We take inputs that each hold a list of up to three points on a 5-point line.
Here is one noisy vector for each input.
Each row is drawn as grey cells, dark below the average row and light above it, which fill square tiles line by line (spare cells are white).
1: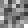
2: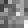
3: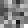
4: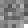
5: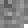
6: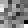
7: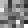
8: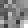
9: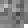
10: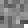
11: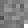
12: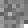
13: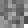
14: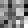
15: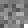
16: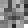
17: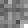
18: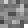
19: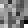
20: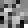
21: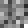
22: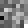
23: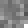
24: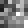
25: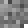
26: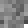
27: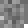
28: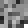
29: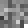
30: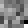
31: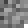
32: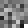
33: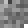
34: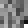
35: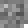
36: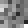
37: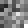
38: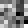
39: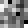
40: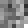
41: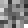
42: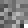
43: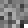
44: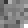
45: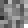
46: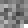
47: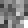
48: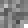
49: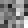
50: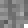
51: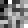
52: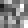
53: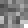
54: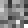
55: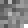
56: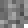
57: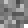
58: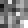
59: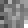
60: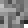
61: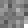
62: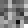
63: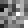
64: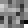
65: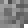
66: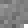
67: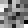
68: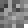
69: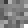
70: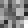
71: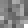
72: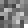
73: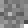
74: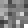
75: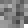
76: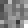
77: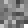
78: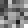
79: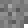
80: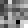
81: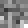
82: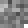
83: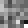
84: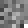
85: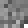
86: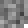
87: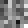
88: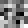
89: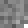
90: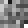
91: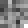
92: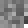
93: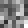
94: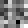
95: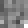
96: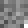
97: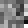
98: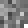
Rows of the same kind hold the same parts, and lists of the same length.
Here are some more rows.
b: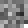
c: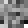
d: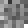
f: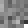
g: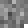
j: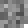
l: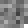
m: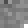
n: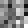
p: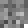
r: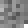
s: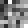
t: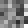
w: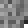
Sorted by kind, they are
b, j, n
c
d, f, l, s, w
g, m, p, r, t

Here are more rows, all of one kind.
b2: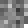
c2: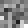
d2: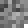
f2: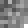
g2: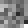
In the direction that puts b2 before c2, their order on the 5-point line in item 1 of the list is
d2, b2, c2, g2, f2.
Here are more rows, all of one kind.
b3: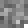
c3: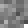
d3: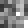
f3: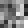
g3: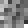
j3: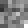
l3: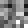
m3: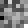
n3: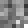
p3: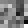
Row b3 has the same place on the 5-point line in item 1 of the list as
l3, m3 and n3.
